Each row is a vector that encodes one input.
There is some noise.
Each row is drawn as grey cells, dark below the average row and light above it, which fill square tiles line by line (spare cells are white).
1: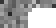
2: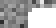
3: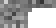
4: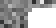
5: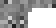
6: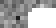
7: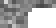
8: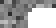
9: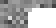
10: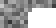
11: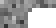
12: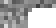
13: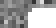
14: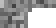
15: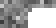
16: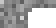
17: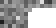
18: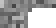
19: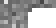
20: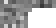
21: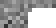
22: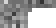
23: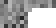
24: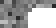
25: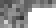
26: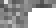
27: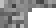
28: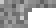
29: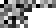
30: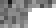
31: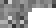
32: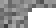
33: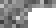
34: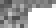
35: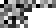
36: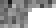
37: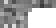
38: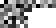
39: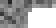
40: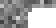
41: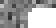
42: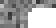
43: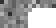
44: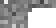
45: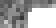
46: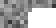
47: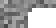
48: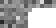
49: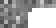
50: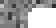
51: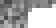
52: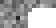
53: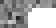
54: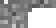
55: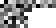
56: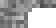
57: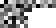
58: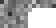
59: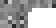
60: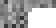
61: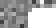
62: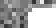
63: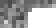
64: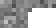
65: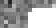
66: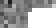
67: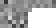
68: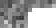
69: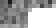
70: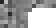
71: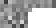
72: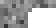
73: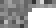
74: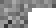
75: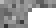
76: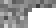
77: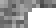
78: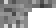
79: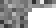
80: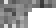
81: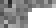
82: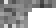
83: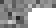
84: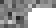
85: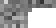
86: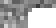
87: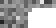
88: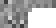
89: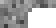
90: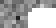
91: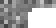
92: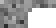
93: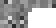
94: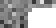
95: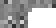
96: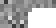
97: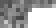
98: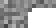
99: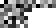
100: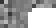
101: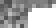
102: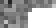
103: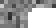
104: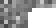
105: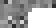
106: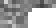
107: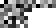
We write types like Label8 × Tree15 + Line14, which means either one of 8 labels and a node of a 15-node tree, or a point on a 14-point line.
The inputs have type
Label6 × Label6 + Unit.
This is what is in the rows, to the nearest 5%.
About 5% of them hold a fixed value. The rest hold two labels (each one of 6).
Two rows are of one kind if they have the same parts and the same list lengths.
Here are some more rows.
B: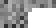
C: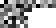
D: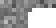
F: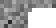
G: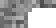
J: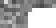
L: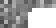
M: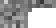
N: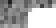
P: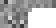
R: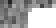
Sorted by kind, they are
B, D, F, G, J, L, M, N, P, R
C

